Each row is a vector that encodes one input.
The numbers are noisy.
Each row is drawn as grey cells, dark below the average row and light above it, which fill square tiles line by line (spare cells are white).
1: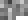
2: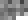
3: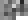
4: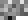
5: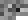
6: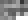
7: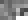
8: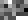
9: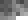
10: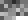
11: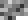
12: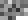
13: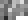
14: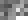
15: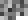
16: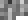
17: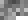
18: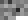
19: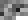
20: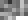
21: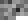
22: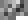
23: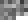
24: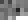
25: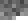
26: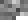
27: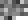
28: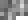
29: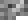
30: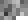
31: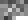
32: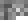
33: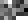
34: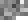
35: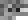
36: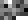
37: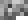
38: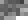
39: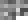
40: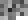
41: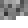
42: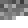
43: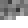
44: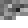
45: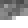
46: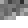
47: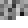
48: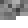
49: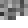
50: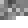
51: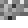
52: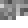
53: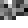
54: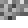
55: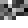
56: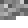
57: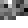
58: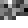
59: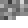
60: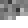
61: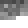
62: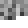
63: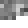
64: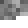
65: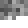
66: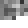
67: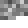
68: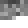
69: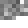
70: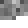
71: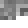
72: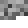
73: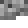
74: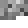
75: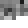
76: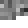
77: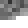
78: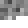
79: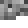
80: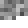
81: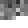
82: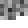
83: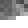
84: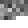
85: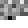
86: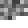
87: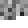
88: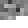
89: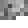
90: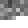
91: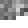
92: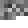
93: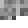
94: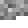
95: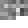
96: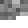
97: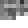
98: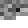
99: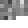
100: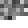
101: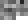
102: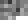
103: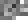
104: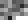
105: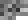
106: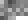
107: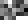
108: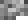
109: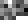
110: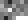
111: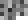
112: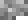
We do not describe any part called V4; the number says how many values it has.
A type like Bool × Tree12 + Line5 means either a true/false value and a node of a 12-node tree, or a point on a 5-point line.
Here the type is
List2(Bool × V4).
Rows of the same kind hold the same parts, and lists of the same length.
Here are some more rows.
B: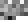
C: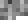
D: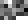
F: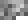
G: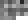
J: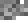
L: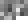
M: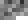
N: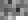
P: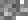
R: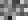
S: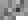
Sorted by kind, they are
B, J, P, R
C, F, G, L, M, N, S
D

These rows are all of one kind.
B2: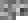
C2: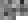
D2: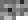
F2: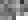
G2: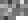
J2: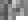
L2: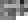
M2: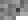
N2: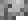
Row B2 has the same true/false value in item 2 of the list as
C2, J2 and N2.
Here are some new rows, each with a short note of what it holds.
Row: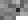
a list of two items
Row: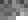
a list of two items
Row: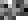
the empty list
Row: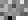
a list of one item
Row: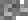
a list of one item
